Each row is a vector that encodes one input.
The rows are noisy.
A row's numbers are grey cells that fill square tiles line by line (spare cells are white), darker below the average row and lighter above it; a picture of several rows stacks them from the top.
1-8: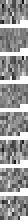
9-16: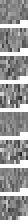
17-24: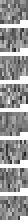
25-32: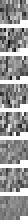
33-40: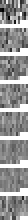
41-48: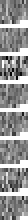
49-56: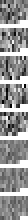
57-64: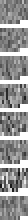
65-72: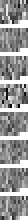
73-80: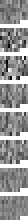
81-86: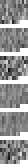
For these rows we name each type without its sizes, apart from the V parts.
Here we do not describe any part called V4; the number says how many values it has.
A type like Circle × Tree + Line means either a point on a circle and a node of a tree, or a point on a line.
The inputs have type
(Bool × Bool × Bool + Unit) × Line × V4.
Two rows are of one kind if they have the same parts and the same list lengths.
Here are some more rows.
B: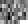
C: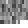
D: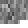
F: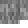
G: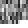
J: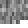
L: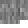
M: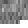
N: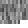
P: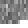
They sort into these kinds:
B, G, M, P
C, D, F, J, L, N

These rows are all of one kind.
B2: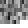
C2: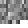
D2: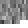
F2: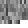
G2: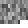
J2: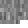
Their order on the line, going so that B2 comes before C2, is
F2, B2, J2, C2, G2, D2.
